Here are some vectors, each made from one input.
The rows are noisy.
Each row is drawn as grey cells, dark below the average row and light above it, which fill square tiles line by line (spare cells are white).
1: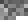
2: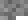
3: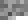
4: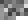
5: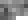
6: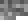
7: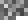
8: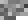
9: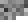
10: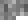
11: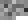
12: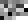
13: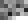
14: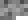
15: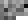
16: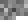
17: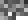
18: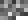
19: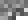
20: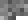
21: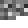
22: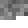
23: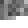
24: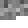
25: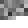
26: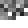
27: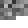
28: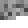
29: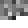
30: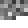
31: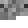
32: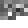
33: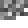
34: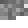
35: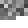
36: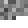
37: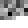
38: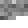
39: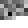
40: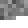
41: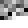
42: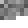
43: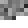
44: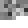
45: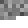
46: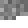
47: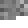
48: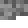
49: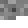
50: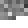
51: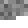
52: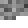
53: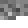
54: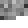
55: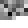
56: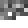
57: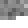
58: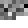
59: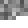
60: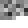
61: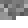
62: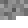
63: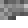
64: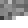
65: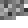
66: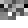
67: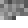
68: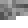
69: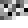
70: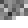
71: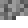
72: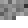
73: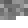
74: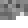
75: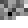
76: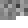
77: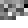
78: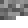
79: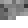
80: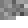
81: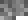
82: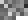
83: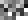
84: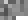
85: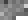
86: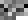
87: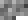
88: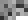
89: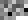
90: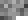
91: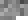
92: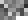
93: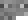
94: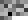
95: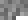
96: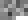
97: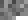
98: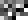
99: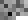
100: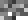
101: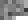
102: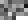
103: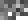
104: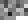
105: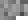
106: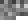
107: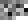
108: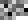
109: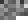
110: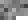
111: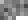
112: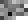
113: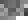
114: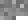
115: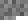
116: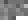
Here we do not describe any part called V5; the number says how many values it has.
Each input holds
a point on a 4-point line, together with either a point on a 7-point line, or a value of V5.
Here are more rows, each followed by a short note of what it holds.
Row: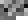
a point on a 4-point line and a value of V5
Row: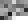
a point on a 4-point line and a value of V5
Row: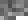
a point on a 4-point line and a point on a 7-point line
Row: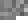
a point on a 4-point line and a value of V5
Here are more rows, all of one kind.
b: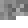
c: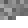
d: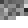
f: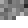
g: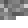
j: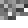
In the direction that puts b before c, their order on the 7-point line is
g, d, f, b, c, j.
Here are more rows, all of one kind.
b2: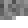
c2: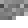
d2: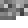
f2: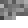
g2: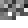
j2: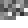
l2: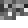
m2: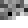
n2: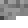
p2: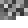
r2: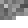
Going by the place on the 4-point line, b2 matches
f2, g2, j2 and l2.
